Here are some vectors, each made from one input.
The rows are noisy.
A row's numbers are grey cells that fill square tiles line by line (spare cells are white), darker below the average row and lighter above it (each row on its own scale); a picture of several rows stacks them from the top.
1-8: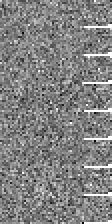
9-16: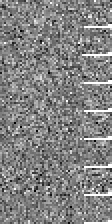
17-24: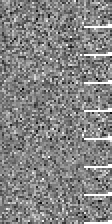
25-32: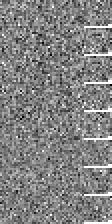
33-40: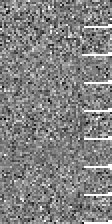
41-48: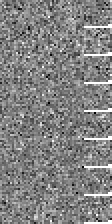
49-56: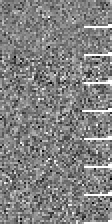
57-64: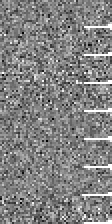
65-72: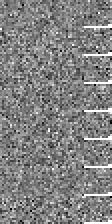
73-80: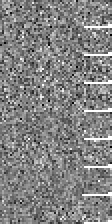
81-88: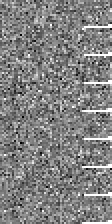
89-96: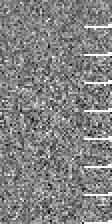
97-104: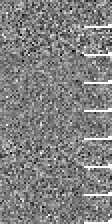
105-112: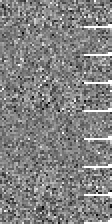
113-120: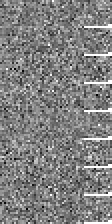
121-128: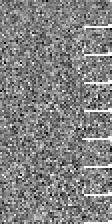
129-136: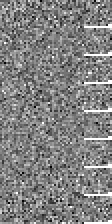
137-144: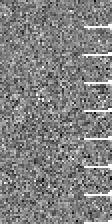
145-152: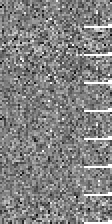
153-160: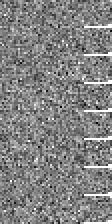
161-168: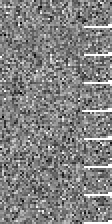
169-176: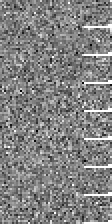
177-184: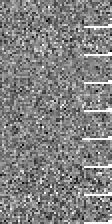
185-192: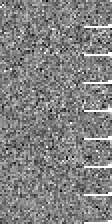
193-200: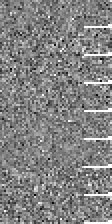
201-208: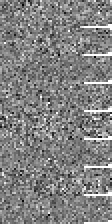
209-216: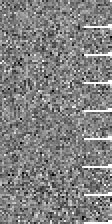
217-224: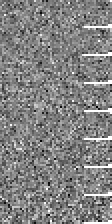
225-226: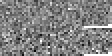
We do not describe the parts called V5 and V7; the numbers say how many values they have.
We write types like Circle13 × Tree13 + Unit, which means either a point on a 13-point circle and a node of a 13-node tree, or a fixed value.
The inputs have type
(Bool × Line6 × Tree9 × Tree9 + V5) × V7.
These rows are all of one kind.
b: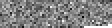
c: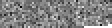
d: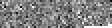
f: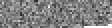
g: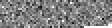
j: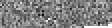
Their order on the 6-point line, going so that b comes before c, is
g, j, f, b, d, c.
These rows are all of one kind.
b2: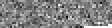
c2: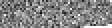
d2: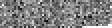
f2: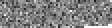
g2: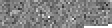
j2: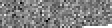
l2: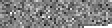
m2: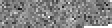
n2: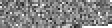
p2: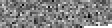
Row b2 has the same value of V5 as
g2, l2 and m2.
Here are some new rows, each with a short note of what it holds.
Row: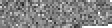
a value of V5 and a value of V7
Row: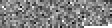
a point on a 6-point line, a node of each of two 9-node trees, a true/false value and a value of V7
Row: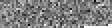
a point on a 6-point line, a node of each of two 9-node trees, a true/false value and a value of V7
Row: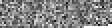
a point on a 6-point line, a node of each of two 9-node trees, a true/false value and a value of V7
